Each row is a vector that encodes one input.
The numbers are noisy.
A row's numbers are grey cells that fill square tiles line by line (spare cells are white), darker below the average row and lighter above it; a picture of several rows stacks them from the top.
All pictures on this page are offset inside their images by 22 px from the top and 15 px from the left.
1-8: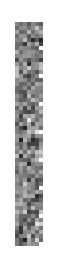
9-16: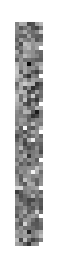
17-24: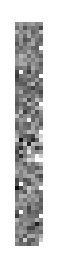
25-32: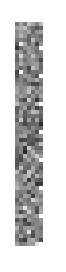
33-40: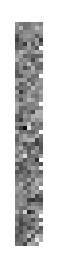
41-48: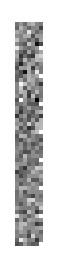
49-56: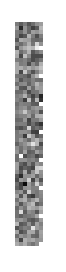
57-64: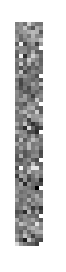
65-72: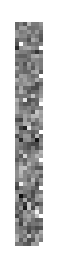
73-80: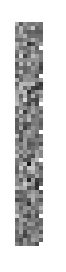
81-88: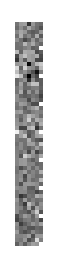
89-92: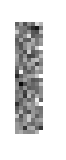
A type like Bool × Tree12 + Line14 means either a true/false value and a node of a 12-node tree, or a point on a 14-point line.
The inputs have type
Bool × Line7 × Tree9.
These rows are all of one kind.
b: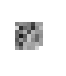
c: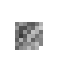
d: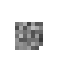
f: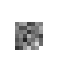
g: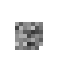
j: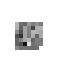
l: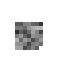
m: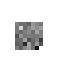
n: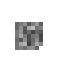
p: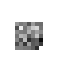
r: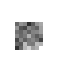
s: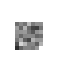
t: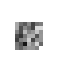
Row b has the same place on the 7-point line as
c, j and t.
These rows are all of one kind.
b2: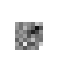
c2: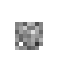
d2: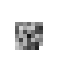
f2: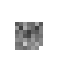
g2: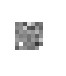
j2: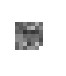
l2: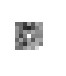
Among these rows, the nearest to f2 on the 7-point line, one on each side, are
g2 and j2.
